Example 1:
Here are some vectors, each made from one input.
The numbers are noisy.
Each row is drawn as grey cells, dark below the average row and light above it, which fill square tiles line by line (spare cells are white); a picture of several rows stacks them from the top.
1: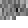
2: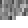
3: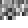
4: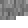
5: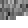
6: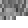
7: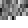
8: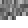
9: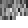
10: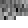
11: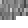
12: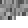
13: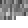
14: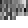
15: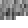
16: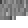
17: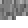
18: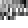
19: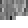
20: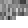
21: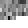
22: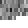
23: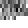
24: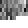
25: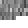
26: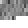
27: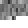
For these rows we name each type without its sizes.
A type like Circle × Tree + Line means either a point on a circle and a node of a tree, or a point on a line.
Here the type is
Line.
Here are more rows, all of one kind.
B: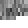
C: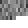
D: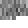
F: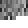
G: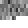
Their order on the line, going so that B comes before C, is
G, D, B, C, F.
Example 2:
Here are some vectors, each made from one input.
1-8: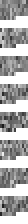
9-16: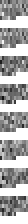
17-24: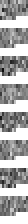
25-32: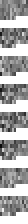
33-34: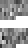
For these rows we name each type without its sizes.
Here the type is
Line × Line.
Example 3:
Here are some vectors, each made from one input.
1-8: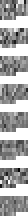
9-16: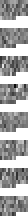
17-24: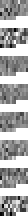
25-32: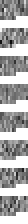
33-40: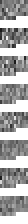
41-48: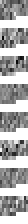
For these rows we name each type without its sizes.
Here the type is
Label.
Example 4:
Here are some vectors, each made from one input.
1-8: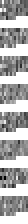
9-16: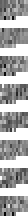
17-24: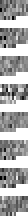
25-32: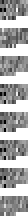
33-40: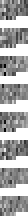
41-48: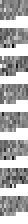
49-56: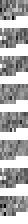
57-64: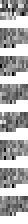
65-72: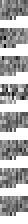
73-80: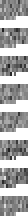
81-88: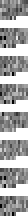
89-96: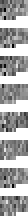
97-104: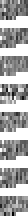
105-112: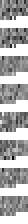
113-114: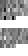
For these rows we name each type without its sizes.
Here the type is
Line × Line + Unit.
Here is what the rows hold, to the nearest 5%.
About 5% of them hold a fixed value. The rest hold a point on each of two lines.
